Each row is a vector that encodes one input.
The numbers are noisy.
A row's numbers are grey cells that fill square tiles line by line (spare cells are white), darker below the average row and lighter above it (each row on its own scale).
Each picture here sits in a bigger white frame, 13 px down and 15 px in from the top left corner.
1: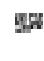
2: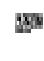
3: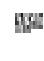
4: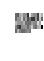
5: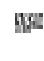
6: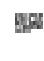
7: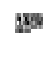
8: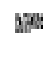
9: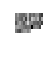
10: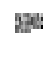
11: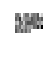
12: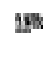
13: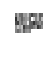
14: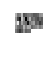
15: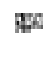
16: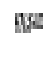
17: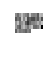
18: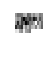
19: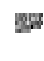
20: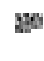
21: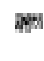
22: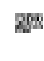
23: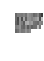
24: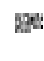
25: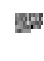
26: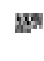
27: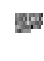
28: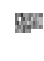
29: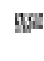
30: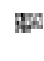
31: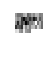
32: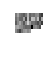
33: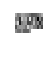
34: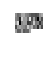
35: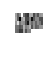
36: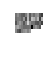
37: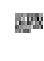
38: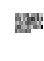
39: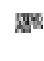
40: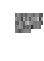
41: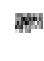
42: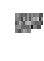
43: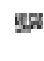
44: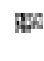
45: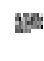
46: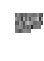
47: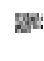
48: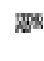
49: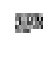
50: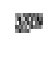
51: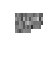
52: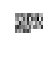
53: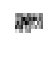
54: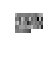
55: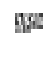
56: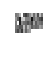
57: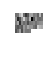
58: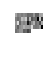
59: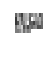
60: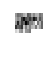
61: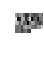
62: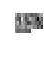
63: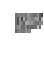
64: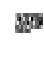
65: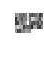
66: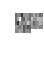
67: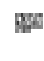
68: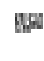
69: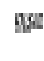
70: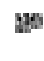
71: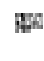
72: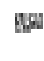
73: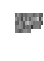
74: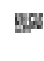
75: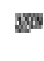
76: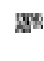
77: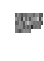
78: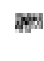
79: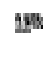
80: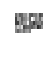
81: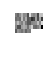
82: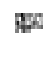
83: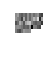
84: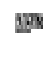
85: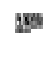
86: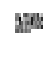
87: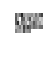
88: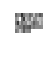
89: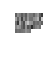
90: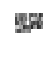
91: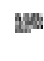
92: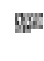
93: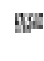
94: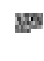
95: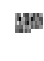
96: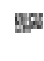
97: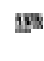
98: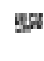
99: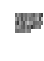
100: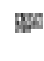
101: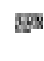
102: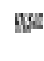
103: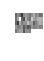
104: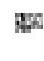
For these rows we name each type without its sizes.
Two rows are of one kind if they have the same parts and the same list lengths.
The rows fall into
3 kinds.
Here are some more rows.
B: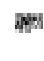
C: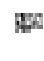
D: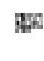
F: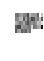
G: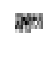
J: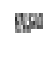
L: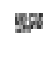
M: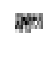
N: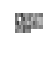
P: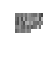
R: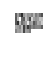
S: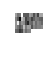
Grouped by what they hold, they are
B, G, M
C, D, J, L, N, P, R
F, S

